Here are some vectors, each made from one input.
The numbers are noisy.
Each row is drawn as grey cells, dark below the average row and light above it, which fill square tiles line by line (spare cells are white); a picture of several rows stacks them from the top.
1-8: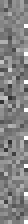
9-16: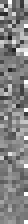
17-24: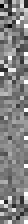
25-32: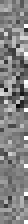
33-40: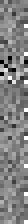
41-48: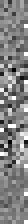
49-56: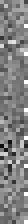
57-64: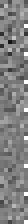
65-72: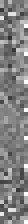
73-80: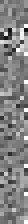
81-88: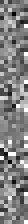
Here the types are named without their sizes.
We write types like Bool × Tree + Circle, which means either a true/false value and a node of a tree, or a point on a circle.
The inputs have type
Bool × Bool × Bool.
